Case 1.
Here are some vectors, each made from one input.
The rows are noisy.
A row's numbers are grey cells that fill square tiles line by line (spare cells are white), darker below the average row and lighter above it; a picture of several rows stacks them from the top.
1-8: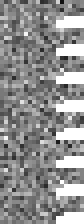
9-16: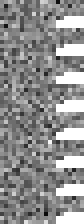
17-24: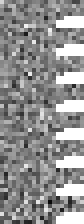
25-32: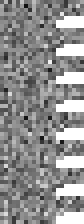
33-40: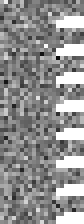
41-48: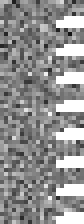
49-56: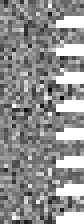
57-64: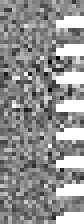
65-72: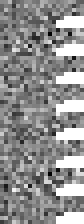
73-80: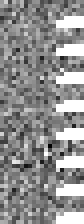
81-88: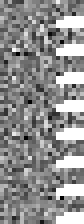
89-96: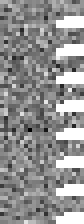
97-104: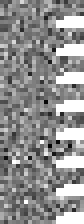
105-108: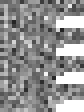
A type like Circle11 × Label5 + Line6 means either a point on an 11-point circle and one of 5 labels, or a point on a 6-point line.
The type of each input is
Bool × (Tree14 + Unit).
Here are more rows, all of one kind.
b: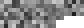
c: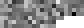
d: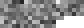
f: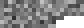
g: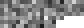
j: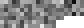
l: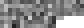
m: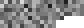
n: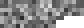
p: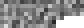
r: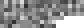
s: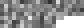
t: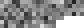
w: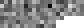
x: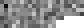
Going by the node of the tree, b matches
c, d, j and t.
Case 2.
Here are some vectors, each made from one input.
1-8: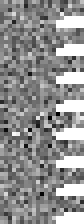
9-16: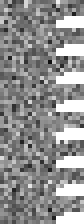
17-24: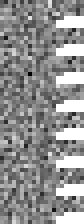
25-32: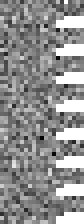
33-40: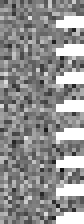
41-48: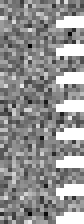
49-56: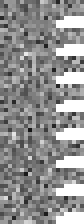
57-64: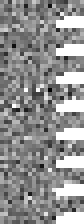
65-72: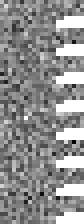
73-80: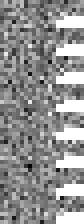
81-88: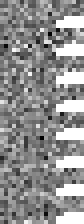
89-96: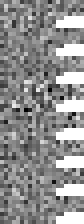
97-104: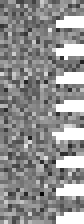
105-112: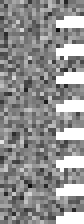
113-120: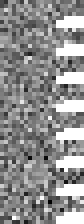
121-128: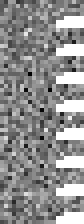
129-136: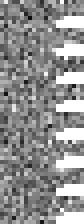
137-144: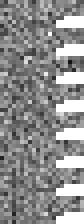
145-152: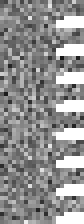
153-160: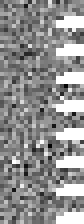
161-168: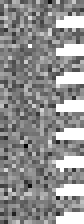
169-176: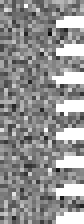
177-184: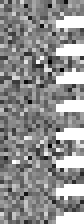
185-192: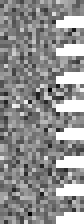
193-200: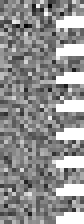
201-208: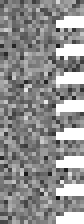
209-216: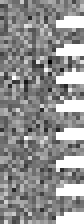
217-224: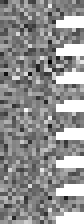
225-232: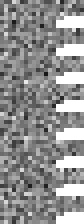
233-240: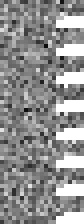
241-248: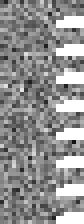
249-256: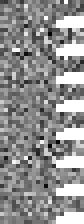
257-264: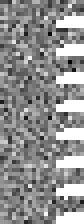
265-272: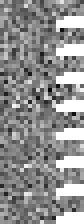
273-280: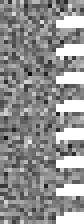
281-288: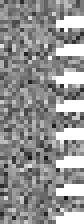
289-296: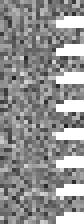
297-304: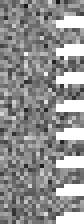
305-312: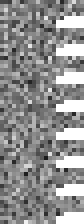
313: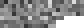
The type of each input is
Bool × (Tree19 + Unit).
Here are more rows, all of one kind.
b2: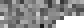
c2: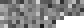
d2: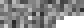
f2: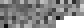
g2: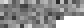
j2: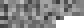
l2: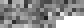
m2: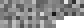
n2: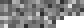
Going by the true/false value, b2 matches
c2, d2 and n2.
